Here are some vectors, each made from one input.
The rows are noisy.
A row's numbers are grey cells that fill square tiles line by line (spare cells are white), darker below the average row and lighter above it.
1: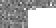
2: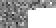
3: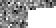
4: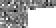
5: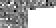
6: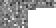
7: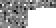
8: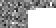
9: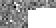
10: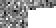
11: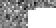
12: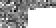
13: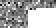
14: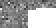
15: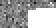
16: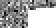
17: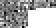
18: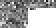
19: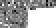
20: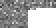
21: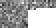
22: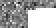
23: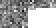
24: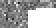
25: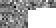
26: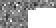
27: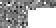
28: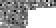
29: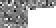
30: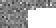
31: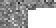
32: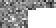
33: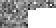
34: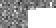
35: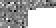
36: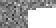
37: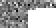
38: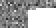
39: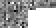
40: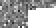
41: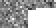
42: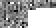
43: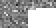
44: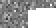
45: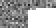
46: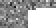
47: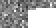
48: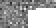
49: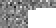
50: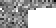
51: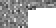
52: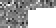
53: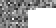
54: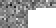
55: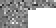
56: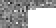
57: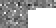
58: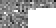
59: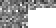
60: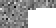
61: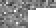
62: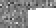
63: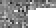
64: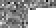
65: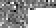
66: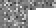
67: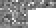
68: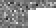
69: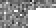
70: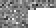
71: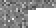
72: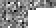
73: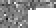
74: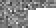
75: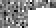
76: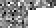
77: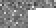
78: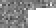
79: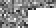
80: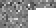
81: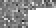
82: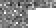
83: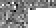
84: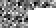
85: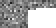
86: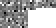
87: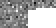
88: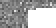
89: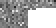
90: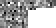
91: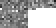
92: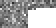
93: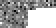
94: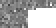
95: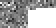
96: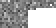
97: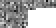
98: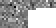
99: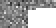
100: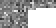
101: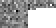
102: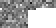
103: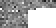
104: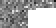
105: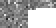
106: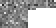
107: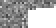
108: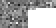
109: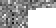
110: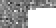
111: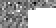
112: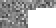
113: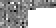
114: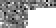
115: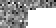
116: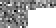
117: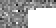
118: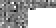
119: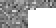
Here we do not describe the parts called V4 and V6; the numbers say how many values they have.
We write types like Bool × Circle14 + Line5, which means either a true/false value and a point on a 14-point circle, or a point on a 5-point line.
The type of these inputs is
(Bool × V6 + Line5) × V4.
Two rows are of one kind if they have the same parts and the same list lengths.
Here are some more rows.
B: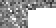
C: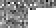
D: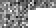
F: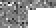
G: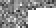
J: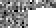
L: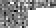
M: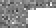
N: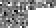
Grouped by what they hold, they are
B, D, G, M
C, F, J, L, N

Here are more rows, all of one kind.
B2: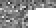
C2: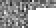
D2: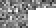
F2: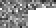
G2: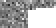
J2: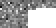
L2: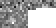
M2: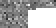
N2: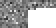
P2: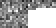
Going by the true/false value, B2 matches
C2 and G2.
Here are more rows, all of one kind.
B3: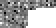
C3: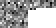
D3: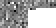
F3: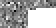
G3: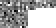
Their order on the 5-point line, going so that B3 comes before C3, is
B3, C3, D3, F3, G3.
